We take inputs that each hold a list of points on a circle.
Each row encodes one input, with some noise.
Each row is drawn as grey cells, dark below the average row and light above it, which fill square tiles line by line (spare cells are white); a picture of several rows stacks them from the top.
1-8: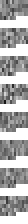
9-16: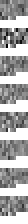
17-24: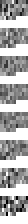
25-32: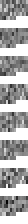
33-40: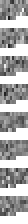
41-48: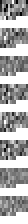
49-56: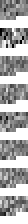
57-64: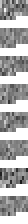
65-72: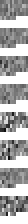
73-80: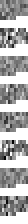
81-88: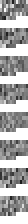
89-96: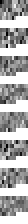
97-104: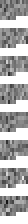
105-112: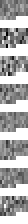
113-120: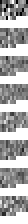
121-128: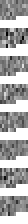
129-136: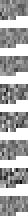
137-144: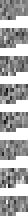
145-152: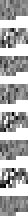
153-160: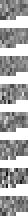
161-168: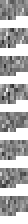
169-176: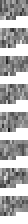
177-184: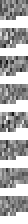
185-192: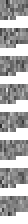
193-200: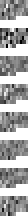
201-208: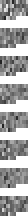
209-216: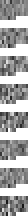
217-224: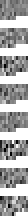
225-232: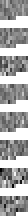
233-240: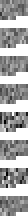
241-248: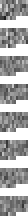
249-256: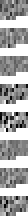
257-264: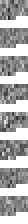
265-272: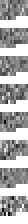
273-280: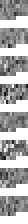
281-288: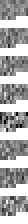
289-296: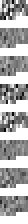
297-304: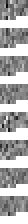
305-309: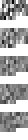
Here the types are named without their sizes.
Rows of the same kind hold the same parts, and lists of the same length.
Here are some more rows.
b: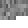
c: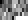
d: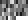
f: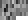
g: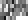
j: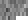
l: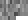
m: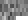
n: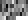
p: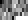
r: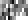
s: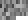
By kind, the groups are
b, f, j, l, m, n, r, s
c, p
d, g

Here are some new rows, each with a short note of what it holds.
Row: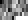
the empty list
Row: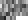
a list of one item
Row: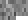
a list of two items
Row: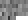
a list of two items
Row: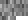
a list of one item
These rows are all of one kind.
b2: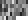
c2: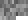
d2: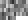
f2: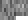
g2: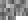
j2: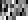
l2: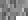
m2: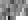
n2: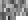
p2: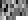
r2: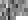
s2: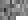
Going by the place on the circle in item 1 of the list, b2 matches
d2, g2, j2 and n2.
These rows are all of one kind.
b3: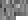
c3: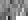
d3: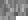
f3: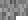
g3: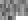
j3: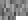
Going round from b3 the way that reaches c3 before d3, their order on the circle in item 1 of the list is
b3, c3, g3, j3, f3, d3.
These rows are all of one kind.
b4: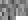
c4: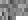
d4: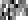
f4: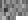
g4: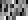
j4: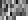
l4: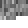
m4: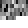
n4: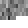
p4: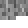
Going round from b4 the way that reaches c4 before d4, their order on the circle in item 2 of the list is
b4, p4, c4, j4, n4, g4, f4, l4, d4, m4.
